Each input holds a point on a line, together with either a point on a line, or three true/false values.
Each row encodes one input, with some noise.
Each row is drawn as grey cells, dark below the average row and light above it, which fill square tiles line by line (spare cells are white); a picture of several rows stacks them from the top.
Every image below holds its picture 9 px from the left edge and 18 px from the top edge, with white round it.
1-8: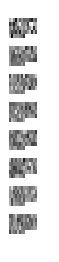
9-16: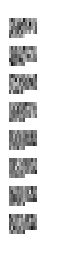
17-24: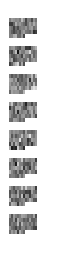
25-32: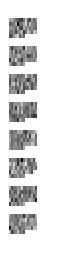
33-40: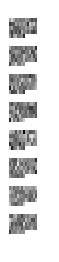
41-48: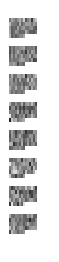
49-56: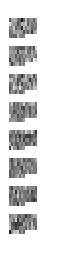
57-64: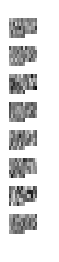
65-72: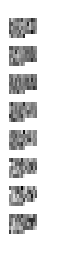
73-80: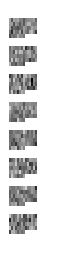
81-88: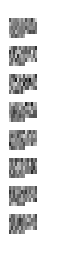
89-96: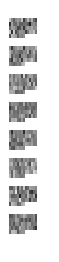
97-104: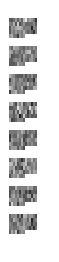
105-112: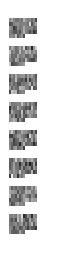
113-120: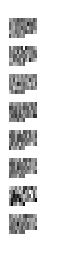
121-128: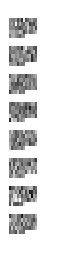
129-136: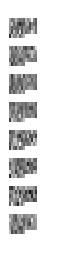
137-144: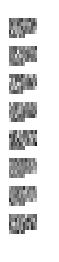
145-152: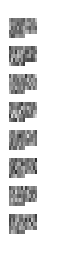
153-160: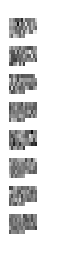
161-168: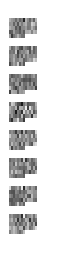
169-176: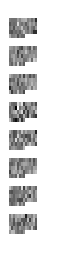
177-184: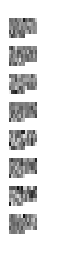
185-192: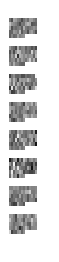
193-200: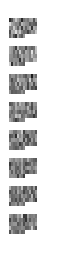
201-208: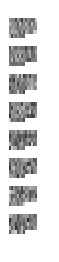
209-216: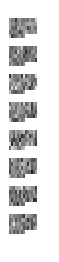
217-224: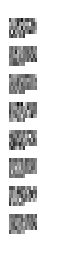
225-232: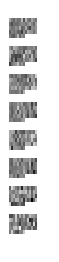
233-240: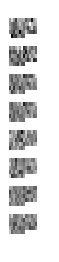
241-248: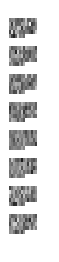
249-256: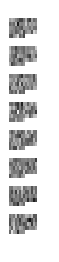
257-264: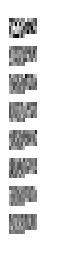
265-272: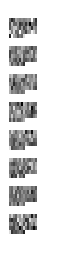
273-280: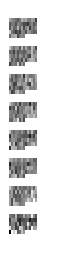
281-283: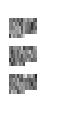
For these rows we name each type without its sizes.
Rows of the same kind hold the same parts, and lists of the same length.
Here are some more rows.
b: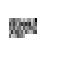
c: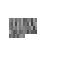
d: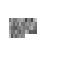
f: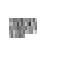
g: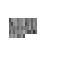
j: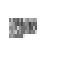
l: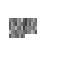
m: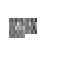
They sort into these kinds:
b, c, g, l, m
d, f, j

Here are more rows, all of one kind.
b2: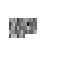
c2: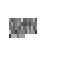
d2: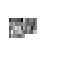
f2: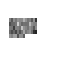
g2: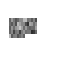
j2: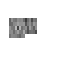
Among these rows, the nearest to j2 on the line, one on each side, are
c2 and d2.
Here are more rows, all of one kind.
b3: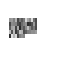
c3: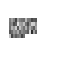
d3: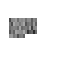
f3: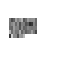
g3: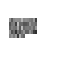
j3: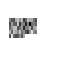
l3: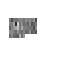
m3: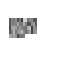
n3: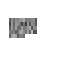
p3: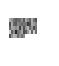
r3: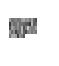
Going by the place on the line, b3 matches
c3 and p3.
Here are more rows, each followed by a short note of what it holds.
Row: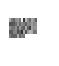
a point on each of two lines
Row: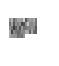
a point on each of two lines
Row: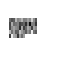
a point on a line and three true/false values
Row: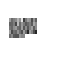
a point on a line and three true/false values
